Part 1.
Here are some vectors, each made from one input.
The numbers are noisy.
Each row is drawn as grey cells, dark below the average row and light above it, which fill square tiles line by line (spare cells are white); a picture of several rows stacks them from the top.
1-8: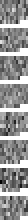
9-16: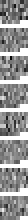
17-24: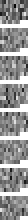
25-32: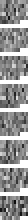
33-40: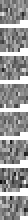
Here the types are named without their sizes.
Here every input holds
a node of a tree.
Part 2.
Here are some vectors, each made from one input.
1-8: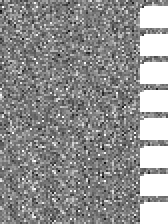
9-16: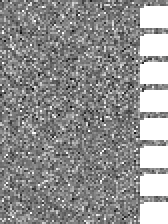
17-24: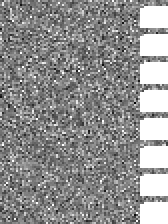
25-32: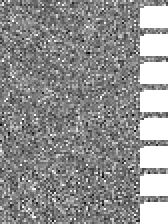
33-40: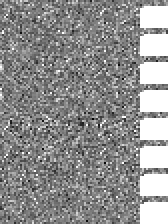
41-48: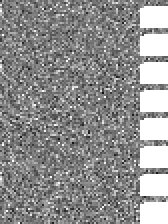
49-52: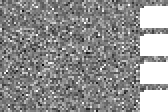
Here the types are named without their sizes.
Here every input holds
a point on a circle.
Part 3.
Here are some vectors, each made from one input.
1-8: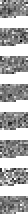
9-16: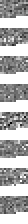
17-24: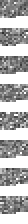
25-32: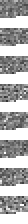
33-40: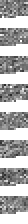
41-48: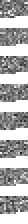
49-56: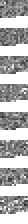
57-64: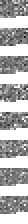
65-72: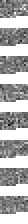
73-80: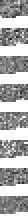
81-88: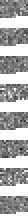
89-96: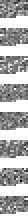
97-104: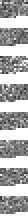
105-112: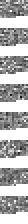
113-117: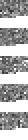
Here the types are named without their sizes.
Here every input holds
either a point on a circle, or a fixed value.
